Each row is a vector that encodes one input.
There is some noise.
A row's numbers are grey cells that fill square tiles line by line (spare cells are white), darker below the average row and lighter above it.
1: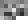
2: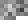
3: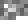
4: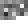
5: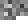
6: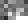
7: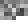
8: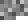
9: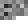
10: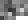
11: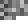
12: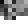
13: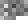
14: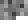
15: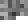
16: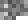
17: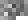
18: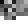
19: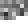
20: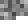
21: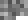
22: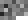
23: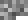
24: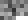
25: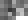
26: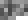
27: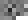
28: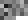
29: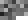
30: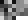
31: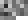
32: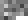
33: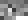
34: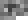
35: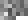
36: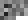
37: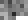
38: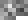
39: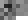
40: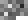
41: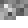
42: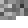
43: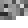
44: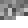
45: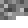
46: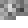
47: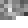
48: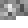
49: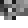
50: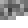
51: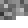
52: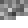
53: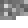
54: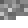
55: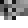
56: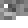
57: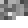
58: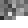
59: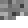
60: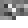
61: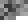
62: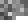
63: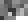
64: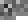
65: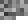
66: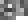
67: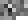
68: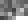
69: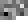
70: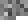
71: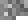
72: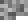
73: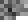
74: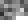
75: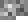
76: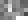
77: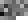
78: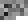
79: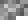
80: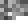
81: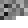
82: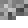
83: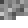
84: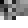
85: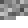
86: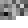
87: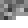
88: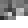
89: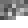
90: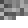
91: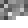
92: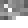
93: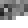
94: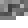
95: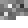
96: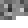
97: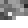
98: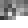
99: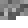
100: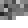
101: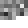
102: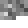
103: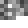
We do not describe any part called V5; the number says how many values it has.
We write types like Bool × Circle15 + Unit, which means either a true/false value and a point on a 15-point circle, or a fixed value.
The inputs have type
List2(Bool × V5).
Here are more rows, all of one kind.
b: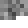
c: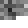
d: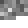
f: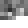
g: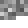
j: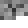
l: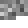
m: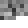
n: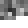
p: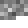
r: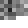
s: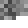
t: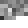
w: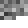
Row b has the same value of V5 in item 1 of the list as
d, g, l and p.
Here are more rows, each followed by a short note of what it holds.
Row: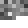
a list of two items
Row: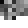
the empty list
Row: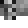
the empty list
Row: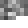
a list of two items
